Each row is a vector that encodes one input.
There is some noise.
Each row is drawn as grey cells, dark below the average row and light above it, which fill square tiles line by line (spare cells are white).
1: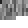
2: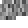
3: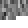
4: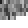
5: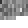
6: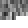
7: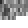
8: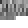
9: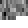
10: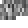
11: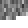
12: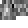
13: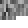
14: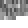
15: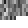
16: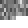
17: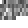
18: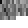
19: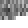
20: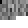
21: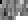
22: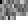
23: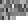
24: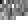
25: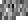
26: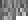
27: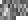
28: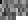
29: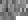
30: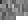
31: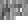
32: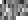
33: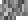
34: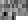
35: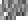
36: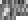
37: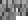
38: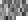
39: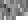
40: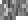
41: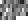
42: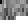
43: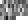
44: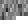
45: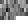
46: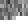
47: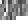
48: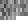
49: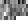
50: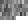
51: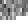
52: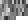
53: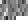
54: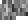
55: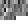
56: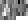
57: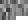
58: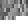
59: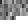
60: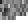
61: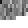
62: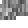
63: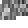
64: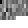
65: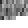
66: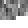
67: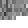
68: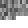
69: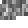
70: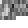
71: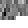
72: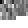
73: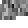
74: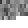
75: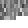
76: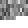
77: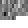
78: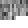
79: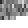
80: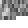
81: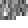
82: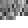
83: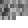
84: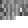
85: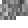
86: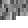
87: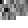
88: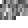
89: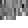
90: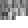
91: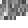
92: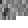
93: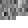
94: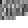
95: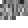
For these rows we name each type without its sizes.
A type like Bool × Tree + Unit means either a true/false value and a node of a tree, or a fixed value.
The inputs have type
Line × Tree × (Tree + Unit).
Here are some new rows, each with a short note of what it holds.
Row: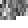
a point on a line and a node of a tree
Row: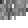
a point on a line and a node of each of two trees
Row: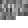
a point on a line and a node of each of two trees
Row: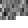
a point on a line and a node of each of two trees
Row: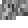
a point on a line and a node of a tree
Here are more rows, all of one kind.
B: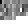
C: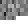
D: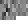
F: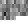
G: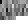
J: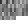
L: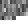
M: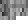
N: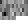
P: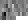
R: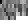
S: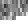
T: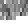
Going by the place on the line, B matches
C and J.
